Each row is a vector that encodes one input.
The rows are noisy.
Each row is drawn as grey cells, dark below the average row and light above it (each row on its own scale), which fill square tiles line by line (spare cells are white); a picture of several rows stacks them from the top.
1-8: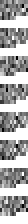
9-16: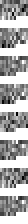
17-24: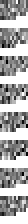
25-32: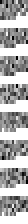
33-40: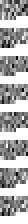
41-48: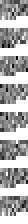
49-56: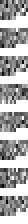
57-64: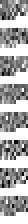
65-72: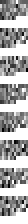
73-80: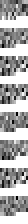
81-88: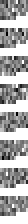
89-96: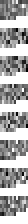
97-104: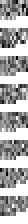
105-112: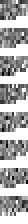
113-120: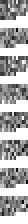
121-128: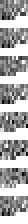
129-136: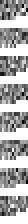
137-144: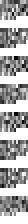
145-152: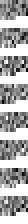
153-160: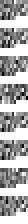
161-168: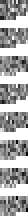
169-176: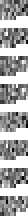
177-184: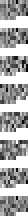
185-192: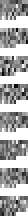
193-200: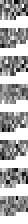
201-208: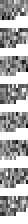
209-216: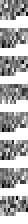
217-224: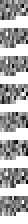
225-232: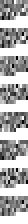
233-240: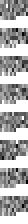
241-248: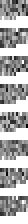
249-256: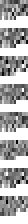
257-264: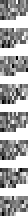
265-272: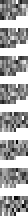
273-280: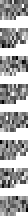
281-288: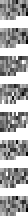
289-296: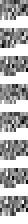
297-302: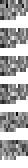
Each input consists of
a point on an 18-point circle and a true/false value.
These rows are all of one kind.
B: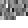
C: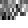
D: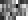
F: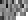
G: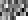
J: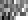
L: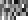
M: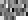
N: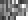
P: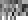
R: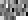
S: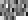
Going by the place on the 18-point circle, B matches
C, M, R and S.
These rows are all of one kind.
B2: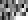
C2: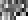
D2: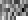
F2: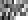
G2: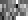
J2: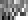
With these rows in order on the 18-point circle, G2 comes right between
C2 and J2.
